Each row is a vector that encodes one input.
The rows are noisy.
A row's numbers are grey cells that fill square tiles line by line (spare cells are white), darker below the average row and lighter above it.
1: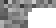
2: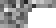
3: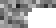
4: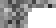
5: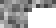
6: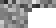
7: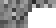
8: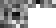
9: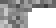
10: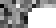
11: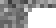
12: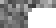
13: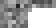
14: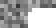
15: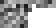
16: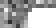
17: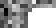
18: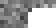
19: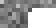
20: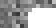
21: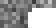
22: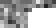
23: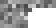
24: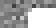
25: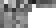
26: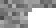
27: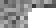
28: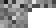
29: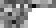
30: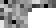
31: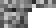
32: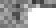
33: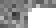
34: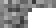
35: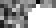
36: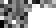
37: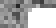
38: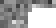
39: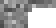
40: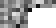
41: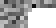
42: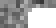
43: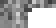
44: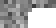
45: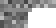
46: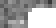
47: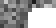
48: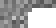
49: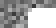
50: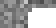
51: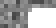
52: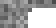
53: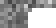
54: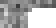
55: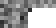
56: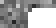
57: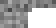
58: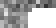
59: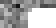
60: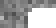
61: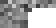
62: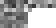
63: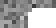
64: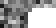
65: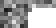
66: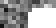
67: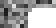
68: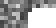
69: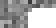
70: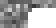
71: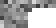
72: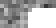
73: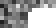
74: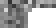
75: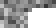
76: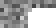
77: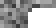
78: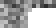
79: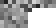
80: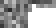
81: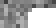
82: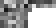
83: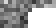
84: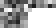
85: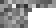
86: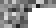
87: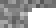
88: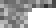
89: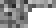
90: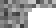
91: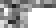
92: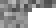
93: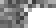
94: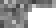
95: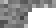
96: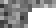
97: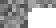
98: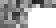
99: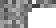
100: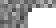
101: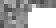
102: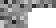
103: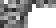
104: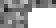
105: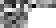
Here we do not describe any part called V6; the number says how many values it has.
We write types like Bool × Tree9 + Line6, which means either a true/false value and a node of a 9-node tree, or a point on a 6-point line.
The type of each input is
Bool × Bool × Bool + (Tree7 + Unit) × V6.
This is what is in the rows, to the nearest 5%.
About 35% of them hold three true/false values. The rest hold a value of V6, together with either a fixed value, or a node of a 7-node tree.
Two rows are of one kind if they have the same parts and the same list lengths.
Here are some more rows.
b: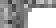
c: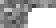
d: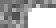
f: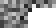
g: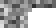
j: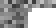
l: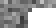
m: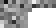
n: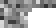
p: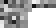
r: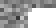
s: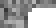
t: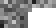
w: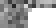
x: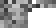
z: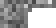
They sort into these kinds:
b, c, f, j, l, t, w, z
d, g, r, s
m, n, p, x

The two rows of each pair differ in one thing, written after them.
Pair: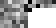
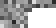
the value of V6
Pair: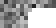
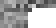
the value of V6
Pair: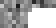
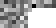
the value of V6
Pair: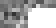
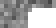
the value of V6
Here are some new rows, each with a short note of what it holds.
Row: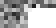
a node of a 7-node tree and a value of V6
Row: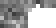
a node of a 7-node tree and a value of V6
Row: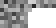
a value of V6
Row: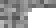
a node of a 7-node tree and a value of V6
